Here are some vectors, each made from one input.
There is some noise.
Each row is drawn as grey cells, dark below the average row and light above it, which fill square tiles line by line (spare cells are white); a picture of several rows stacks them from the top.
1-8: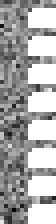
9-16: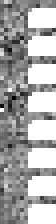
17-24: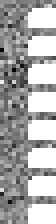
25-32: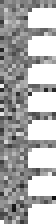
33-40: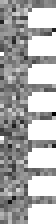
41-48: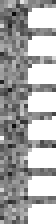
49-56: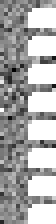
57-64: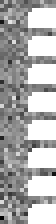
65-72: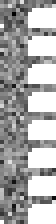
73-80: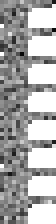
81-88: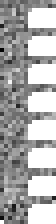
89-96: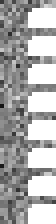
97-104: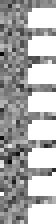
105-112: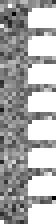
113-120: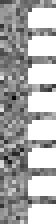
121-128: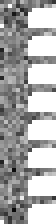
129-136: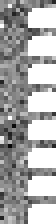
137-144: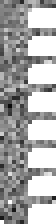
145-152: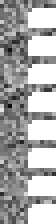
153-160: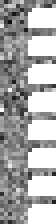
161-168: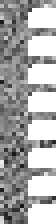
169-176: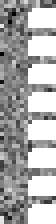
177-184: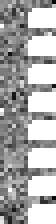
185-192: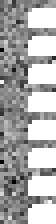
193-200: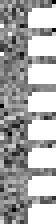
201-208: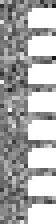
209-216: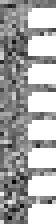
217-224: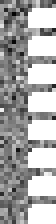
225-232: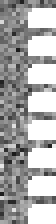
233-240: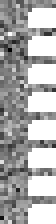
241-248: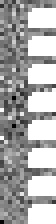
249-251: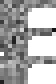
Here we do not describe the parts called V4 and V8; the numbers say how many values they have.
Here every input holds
a value of V4 and a value of V8, together with a list of up to two points on a 7-point line.
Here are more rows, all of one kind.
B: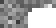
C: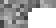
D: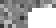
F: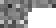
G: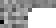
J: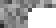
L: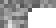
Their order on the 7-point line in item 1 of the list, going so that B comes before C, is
G, B, D, J, L, C, F.
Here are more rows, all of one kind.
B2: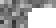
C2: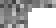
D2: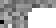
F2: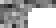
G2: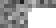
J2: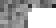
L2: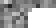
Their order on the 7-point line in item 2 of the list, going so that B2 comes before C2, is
D2, B2, C2, L2, F2, J2, G2.
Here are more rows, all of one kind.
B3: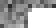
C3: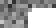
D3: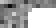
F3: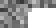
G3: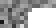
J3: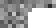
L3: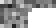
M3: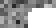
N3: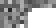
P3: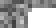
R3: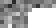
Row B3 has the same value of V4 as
C3, F3 and P3.
